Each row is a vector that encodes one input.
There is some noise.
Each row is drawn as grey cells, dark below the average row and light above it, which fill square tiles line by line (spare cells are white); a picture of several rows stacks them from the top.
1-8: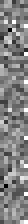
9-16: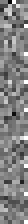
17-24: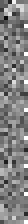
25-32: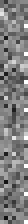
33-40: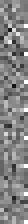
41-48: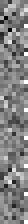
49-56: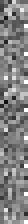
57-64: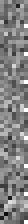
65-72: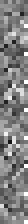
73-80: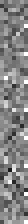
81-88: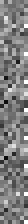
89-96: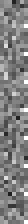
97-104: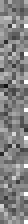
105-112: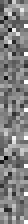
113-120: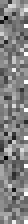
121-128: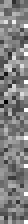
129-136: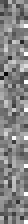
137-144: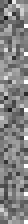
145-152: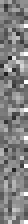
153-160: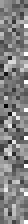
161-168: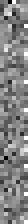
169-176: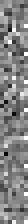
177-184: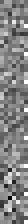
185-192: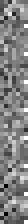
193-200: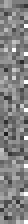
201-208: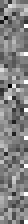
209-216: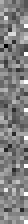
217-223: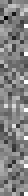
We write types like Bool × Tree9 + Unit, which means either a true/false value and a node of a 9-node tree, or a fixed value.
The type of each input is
(Circle6 + Label8) × (Circle8 + Circle9) + Line9.
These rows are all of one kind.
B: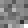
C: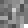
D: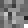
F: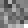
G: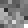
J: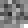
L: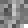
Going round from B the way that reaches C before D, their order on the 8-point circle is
B, L, C, D, G, F, J.
